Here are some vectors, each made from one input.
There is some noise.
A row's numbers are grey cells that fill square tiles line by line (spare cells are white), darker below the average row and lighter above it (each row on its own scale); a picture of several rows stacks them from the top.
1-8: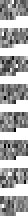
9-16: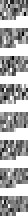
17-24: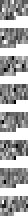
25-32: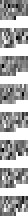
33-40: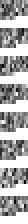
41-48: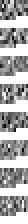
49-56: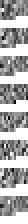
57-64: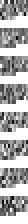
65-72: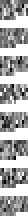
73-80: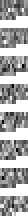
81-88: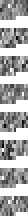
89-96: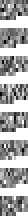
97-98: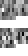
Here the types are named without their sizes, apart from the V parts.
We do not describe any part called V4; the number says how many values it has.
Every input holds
a node of a tree, together with either a point on a line, or a value of V4.
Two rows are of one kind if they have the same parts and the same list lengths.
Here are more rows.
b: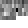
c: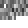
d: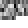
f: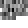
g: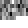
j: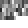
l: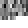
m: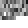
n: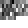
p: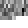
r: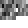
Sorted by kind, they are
b, d, g, j, l, m
c, f, n, p, r

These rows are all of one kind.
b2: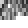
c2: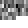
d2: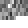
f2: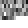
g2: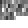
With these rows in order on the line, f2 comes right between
b2 and c2.
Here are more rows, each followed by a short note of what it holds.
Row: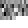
a node of a tree and a value of V4
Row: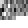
a point on a line and a node of a tree
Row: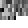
a point on a line and a node of a tree
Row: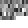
a point on a line and a node of a tree
